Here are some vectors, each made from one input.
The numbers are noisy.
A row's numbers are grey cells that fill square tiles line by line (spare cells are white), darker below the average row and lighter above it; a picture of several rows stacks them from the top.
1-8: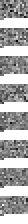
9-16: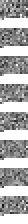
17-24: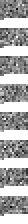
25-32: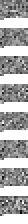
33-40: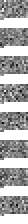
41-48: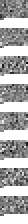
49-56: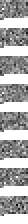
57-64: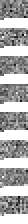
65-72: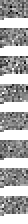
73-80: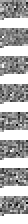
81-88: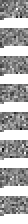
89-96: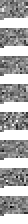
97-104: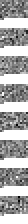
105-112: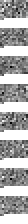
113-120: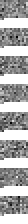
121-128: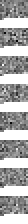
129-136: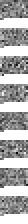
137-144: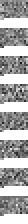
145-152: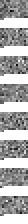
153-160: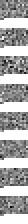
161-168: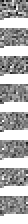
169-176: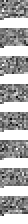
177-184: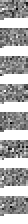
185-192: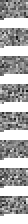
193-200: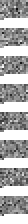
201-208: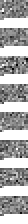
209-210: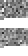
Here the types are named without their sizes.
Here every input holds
a label, together with either a point on a circle, or a point on a line.
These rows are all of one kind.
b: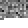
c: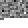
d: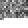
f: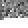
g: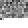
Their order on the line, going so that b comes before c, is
g, b, c, d, f.
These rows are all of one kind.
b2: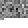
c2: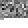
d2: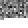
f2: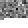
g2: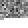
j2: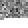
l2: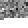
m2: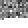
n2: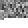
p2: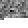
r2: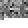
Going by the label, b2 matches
c2, f2 and n2.
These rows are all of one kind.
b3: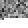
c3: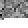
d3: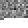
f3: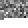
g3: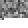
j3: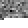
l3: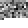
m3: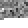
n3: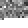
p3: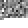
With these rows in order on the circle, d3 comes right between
c3 and l3.
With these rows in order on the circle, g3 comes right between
b3 and n3.
